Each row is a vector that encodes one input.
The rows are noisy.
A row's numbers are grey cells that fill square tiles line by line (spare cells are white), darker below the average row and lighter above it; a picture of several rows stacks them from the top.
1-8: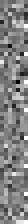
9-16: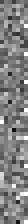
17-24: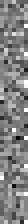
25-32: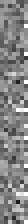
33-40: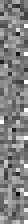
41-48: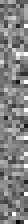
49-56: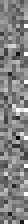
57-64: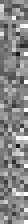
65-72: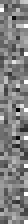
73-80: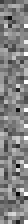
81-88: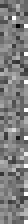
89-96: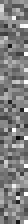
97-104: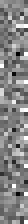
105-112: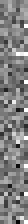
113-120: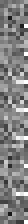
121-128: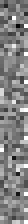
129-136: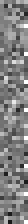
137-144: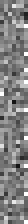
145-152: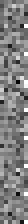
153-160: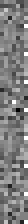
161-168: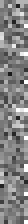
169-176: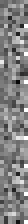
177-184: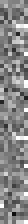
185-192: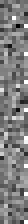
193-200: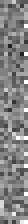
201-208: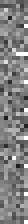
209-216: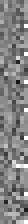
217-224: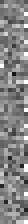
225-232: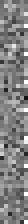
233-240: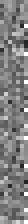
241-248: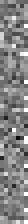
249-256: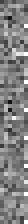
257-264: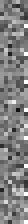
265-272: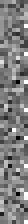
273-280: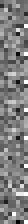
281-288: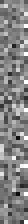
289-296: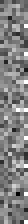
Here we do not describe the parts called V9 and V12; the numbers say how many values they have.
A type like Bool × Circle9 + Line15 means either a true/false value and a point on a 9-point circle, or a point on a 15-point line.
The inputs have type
(Line4 + V12) × Line7 + V9.
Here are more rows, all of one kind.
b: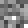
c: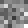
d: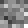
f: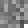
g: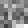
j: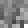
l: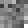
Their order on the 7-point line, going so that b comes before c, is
b, l, f, j, d, c, g.
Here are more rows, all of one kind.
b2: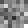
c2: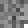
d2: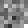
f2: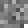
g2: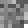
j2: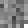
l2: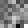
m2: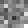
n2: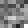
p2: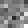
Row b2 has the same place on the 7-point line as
d2, m2 and p2.
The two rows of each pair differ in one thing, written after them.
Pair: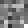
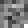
the place on the 7-point line
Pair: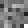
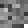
the place on the 7-point line
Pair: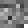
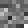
the place on the 4-point line
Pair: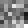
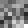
the place on the 4-point line
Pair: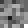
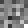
the place on the 7-point line
